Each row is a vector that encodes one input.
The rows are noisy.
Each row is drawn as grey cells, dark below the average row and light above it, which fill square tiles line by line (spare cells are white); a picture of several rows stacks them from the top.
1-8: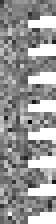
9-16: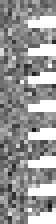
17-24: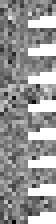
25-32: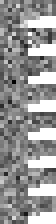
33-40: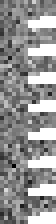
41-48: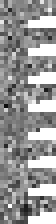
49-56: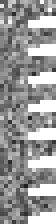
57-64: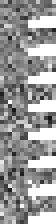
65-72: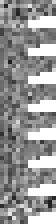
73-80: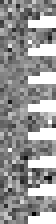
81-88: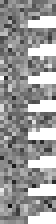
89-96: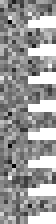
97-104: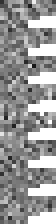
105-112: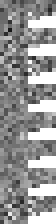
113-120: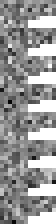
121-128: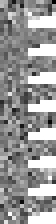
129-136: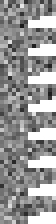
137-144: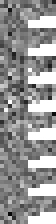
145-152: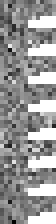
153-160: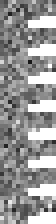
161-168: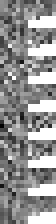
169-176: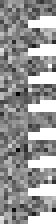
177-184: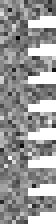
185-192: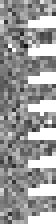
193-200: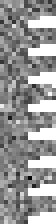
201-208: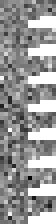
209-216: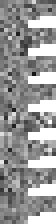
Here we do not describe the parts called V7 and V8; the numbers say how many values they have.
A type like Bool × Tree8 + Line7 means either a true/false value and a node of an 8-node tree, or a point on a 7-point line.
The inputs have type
Line6 × ((Tree11 + Unit) × V7 + V8).
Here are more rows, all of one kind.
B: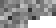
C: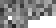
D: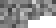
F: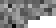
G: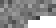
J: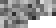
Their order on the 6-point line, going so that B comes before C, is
J, B, D, G, F, C.
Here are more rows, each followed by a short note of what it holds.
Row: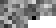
a point on a 6-point line, a node of an 11-node tree and a value of V7
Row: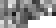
a point on a 6-point line and a value of V8
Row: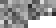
a point on a 6-point line, a node of an 11-node tree and a value of V7
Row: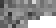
a point on a 6-point line and a value of V7
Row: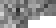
a point on a 6-point line and a value of V8
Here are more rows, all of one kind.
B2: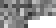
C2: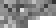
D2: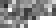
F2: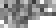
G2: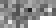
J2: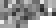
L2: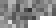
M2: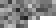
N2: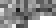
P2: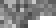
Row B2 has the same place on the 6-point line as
C2, N2 and P2.
